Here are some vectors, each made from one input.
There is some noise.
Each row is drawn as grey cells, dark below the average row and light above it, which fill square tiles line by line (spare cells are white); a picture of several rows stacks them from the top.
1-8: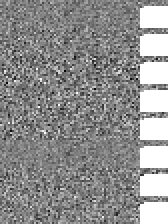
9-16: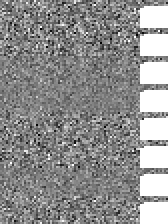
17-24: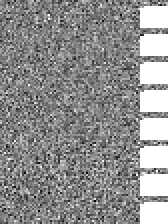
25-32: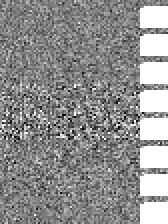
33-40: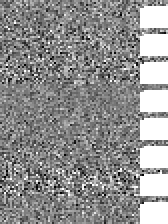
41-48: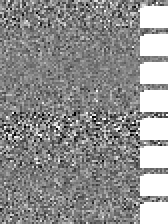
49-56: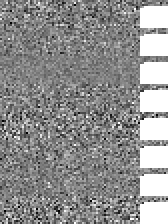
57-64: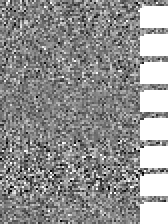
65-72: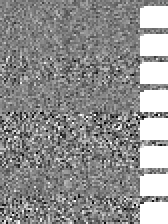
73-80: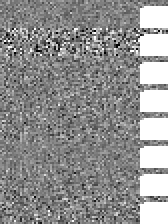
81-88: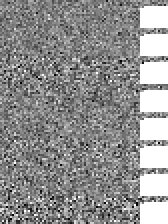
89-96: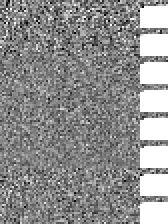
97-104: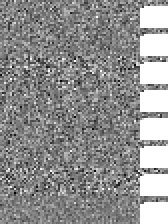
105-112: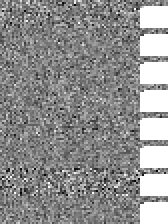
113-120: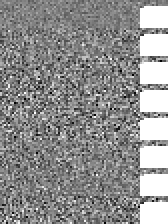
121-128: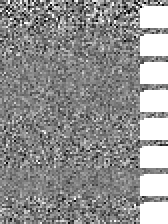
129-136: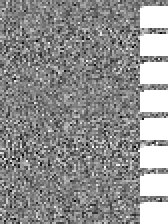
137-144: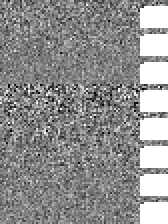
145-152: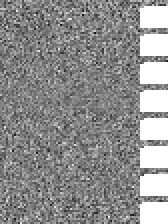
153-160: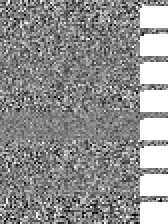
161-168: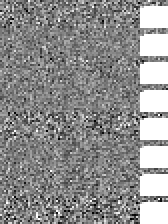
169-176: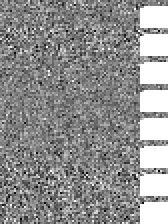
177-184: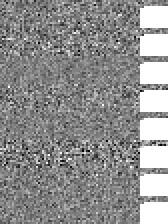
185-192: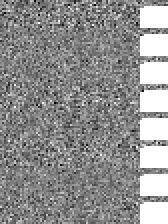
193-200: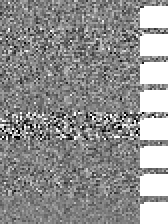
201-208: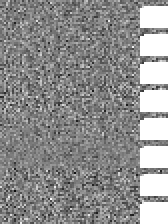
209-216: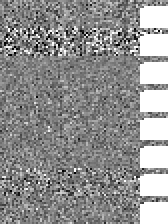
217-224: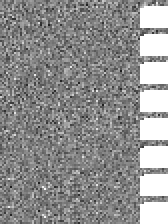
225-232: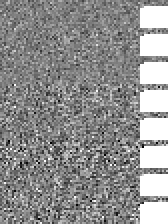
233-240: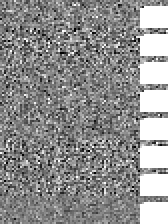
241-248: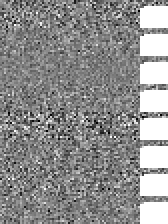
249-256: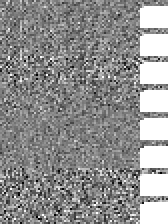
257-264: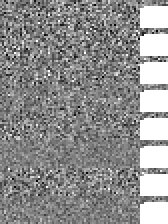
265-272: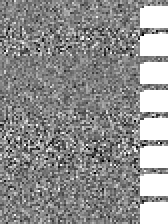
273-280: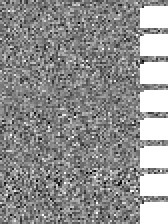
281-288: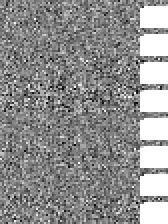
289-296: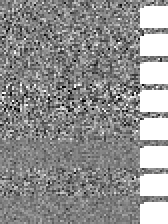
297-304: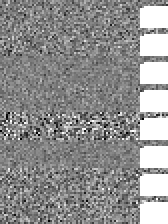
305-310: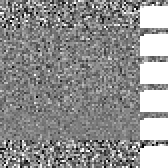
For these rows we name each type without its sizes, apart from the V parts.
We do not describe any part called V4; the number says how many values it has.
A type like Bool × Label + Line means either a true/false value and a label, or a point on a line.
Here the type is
Bool × Bool × Bool × Bool + Circle × (Line + List(V4)).
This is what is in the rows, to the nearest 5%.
About 60% of them hold a point on a circle, together with either a point on a line, or a list of values of V4. The rest hold four true/false values.
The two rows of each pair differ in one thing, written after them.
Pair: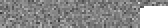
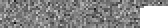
the value of V4 in item 1 of the list
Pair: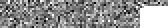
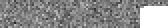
the value of V4 in item 1 of the list
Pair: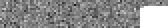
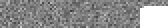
the value of V4 in item 1 of the list
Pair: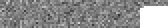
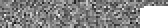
the value of V4 in item 1 of the list
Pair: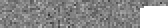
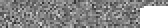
the value of V4 in item 1 of the list
